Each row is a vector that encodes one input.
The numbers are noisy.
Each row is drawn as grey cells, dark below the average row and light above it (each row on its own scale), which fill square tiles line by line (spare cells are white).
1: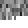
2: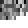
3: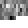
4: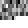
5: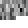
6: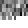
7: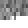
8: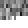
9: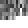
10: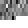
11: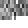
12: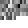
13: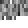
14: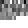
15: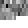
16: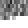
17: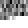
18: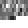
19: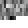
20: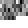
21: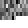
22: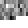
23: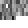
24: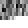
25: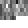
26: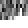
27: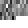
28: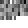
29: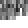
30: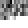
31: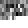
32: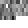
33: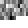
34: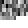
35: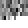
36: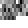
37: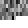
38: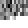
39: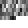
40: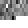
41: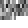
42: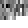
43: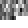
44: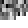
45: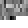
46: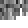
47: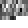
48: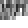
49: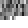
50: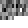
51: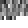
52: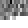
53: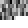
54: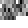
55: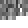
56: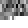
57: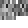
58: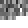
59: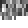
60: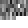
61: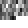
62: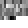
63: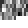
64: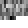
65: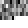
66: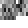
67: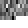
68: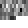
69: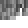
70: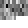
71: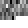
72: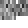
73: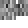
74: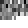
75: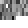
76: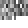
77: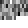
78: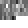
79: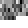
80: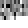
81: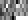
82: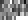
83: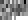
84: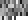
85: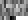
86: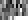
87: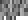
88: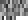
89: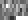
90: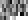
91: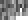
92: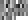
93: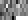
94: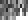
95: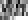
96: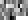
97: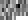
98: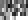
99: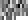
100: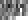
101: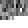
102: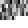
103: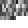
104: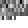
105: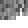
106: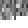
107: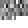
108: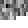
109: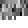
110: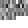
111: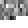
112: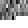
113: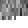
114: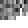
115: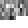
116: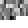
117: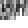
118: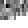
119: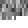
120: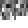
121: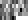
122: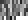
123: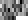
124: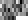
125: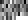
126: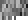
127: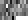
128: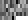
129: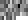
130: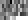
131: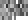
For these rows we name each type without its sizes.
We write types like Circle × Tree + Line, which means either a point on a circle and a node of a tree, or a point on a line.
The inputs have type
List(Line).
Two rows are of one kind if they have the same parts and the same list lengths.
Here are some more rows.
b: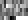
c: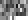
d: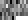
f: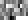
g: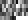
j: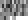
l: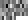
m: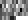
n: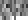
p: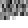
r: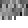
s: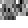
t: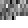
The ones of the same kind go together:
b, d, f, g, m, t
c, j, l, n, p, r
s

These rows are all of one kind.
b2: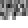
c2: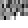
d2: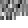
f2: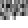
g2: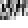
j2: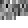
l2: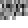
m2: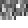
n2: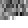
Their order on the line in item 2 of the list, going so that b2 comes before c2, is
d2, g2, j2, l2, b2, f2, n2, c2, m2.
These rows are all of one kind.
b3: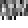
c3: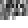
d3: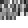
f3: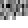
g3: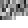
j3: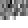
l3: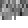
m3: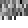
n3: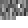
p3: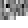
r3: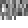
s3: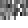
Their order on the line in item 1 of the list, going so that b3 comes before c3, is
b3, m3, r3, d3, l3, g3, p3, f3, s3, j3, n3, c3.
